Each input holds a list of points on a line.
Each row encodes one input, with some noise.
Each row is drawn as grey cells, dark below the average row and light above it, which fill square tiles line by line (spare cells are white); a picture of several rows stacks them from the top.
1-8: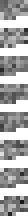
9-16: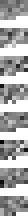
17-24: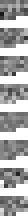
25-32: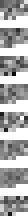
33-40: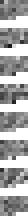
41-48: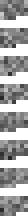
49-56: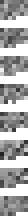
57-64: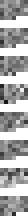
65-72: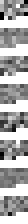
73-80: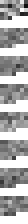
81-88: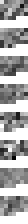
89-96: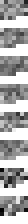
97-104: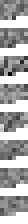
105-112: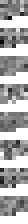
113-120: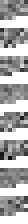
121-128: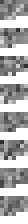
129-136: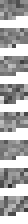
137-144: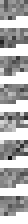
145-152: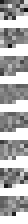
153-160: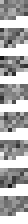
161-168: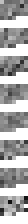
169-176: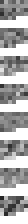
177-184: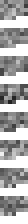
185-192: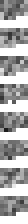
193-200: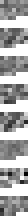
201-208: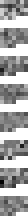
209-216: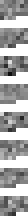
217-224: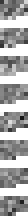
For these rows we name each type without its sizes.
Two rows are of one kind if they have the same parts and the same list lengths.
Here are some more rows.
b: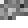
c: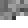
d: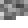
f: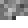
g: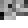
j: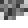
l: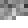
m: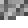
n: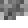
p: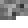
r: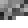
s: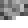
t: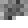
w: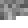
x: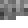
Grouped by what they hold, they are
b, d, f, p, w
c, l, m
g, j, n, r, t, x
s

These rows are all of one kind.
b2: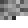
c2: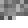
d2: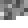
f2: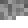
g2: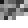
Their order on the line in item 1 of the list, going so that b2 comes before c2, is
d2, b2, f2, g2, c2.
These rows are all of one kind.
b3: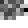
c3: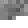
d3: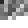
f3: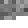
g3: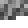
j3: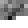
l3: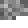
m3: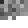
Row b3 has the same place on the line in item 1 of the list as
d3 and f3.
